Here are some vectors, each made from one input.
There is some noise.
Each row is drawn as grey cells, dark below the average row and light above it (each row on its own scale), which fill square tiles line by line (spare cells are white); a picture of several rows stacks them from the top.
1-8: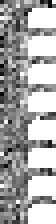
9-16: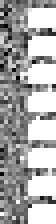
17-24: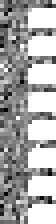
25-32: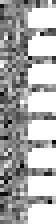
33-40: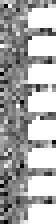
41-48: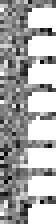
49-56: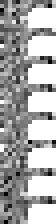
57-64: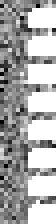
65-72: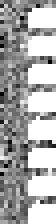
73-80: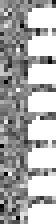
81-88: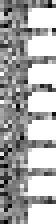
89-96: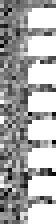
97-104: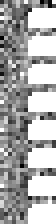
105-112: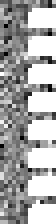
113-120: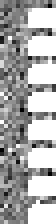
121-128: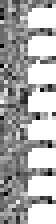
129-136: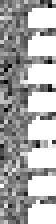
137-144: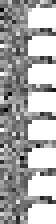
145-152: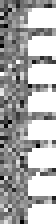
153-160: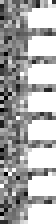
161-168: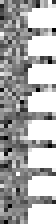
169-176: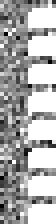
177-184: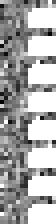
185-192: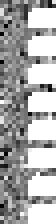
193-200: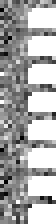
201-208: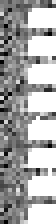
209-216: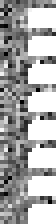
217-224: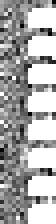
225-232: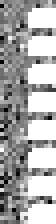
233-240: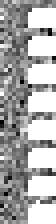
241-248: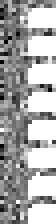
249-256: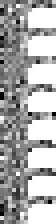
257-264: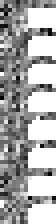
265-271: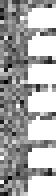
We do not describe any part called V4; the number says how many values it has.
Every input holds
either three true/false values, or a list of up to three items, each a point on a 5-point line and a value of V4.
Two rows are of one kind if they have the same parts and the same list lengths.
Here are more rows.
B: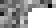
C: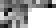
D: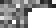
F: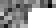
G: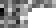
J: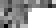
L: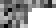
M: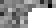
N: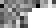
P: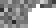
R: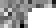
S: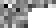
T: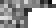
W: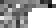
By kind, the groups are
B, D, G, M, T, W
C, F, J, L
N, R
P
S

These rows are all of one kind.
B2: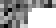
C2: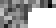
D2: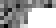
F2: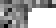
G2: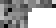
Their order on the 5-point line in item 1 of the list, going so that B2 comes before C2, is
G2, F2, B2, D2, C2.
